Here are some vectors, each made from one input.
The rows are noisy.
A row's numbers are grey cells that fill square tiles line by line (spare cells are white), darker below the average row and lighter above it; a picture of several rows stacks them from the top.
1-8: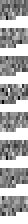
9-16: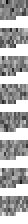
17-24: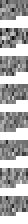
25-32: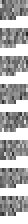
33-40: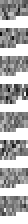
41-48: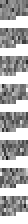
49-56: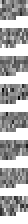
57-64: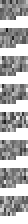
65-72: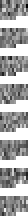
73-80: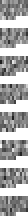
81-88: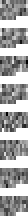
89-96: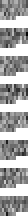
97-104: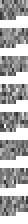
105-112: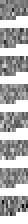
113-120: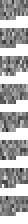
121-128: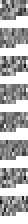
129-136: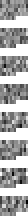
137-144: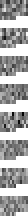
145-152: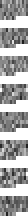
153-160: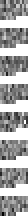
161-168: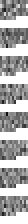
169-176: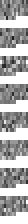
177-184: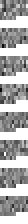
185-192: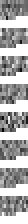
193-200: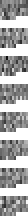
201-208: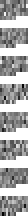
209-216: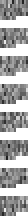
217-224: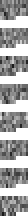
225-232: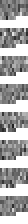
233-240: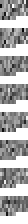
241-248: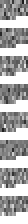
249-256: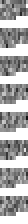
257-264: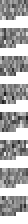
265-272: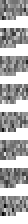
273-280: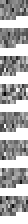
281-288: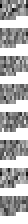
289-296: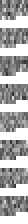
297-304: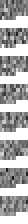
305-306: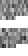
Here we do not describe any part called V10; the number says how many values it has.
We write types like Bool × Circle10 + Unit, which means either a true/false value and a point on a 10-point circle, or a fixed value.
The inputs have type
Bool × V10 + Line6 × (Tree7 + Unit) + List2(Line8).
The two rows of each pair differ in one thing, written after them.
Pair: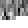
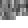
the value of V10
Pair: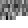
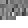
the true/false value
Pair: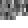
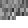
the true/false value
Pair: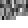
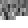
the value of V10
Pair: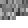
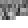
the true/false value
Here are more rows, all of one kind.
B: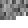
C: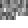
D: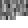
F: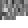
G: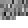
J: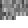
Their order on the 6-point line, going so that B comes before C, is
B, F, G, D, J, C.
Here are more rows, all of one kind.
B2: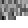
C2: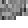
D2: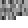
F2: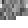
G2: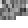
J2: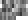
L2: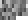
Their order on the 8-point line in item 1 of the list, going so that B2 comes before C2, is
D2, J2, F2, L2, B2, C2, G2.
